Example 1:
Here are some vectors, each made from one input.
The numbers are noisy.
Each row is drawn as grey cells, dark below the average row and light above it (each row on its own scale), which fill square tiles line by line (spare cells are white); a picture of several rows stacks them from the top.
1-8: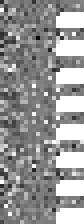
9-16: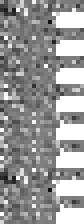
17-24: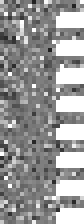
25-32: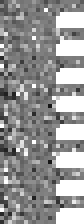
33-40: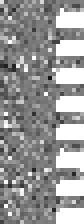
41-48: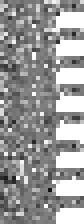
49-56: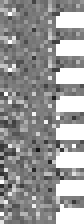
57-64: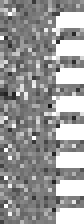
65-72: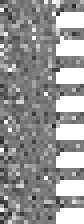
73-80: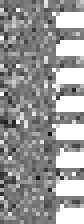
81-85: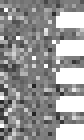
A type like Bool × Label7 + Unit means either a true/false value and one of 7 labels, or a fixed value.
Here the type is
Bool × Bool × Bool × Bool.
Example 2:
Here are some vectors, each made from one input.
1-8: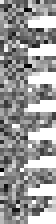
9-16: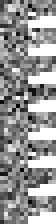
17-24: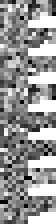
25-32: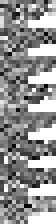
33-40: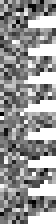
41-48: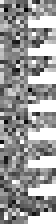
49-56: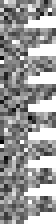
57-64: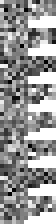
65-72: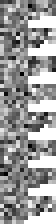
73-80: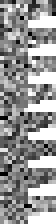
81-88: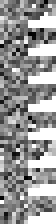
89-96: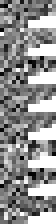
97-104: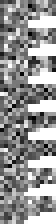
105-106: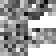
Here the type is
Tree16.
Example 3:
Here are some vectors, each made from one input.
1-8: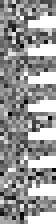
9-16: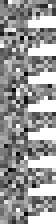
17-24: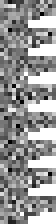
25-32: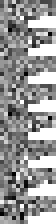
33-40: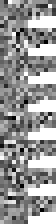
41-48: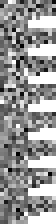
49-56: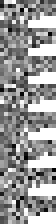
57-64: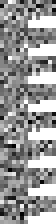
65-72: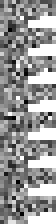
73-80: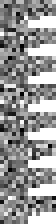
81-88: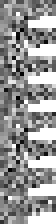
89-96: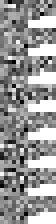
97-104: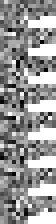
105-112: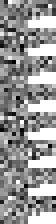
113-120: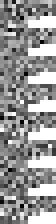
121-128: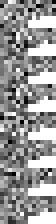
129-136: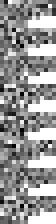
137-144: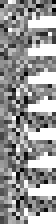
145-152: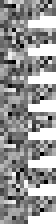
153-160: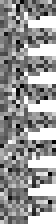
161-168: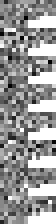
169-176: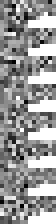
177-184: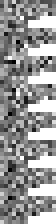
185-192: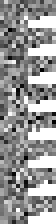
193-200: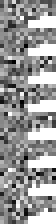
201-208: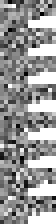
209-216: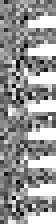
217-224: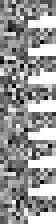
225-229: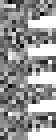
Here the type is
Bool × Bool × Bool × Bool.
